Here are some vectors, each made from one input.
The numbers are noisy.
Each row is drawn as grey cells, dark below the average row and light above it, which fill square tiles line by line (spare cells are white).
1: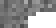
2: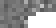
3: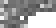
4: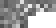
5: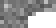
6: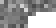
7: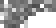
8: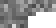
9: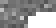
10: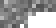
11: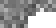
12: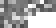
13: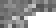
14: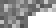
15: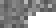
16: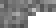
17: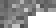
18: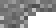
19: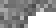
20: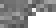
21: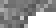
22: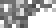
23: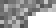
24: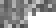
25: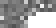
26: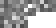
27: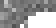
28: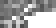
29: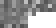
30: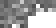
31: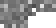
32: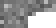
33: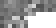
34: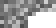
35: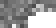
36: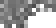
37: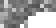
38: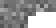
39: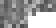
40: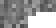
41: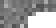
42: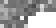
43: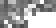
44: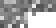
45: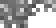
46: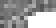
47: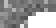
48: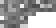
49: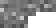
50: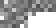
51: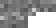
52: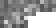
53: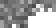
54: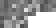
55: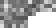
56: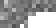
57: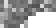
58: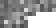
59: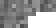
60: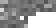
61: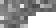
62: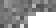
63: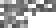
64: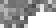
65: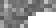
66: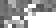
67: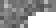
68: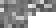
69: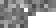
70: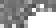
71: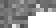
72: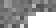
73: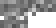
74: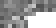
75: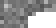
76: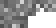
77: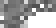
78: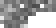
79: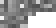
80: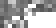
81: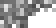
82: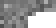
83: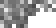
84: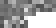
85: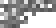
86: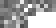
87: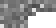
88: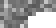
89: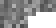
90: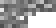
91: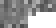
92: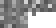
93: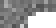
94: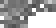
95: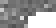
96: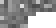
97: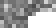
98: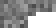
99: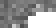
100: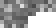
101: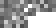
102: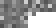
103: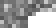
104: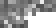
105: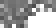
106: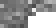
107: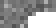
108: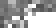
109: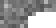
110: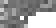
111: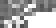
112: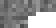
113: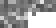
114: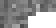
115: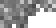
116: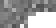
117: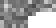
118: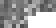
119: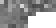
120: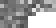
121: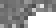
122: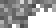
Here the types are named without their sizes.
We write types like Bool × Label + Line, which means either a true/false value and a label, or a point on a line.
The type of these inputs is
Label.
